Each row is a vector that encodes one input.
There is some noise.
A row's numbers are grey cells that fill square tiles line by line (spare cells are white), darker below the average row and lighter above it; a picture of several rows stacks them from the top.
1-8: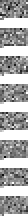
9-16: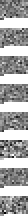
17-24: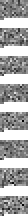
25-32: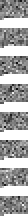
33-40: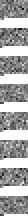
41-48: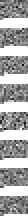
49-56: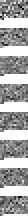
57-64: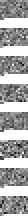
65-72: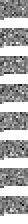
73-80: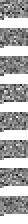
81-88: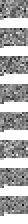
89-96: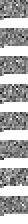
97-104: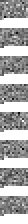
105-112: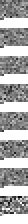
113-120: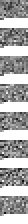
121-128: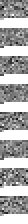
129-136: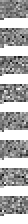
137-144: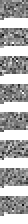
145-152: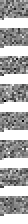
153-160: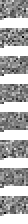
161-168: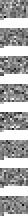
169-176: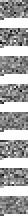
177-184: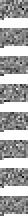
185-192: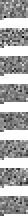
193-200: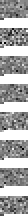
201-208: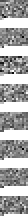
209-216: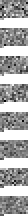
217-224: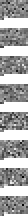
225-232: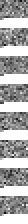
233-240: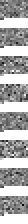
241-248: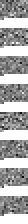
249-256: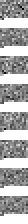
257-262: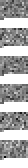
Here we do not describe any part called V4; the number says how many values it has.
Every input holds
a value of V4, together with either one of 8 labels, or a point on a 6-point line.
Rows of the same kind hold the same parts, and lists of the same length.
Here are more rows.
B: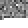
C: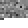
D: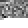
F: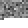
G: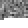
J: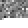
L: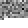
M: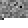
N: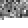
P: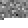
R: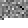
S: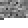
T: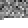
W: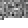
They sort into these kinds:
B, D, J, T
C, F, G, L, M, N, P, R, S, W

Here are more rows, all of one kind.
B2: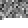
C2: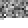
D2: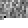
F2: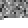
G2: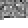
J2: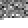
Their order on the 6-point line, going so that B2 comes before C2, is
B2, J2, G2, F2, C2, D2.
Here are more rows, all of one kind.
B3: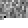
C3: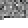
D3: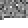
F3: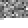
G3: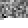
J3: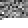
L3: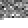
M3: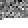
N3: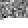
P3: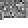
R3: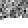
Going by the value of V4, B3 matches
C3, D3 and P3.
